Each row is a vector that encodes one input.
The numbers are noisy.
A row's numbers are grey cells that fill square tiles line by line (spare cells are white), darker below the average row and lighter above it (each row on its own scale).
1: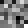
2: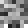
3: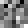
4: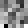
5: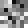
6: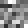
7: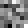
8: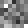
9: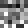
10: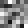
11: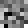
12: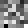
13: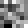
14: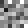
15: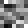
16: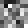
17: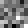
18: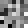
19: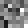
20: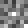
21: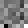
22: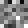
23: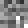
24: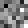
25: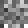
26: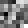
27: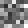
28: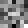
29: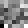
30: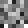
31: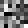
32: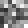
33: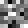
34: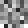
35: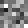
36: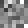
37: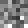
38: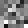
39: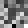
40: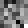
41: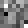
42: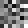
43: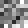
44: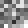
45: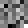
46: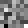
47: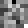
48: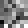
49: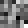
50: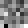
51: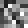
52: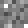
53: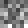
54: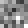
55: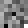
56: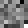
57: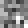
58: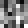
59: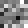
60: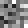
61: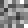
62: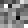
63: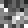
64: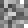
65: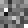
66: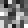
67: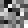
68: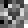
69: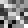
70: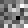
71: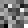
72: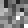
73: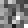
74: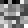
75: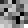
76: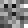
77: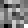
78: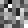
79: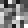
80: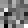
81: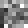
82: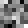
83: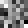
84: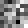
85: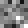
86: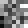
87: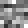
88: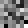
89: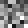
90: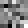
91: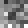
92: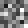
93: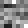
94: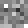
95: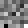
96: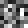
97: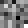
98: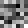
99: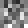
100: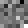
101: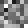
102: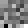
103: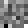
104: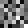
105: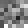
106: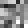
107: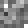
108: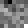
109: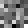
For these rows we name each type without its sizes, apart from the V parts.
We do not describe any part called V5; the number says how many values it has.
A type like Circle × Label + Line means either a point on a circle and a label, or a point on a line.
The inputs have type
Label × (Tree + V5).
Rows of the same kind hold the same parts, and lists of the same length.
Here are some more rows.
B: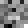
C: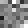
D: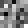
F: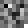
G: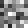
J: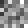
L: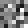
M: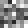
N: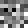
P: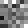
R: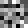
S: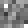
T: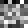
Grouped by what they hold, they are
B, C, F, L, P, R
D, G, J, M, N, S, T

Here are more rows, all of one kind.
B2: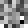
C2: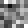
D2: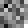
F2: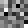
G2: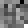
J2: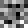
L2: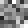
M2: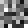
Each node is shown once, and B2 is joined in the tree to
L2.
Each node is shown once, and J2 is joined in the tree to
F2.
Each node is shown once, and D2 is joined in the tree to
C2 and G2.
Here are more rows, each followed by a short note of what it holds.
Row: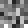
a label and a value of V5
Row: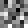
a label and a node of a tree
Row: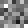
a label and a value of V5
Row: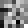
a label and a value of V5
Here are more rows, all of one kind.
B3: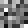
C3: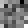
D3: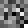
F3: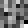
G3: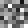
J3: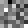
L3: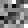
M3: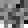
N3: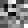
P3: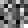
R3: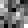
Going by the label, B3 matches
D3, F3 and J3.
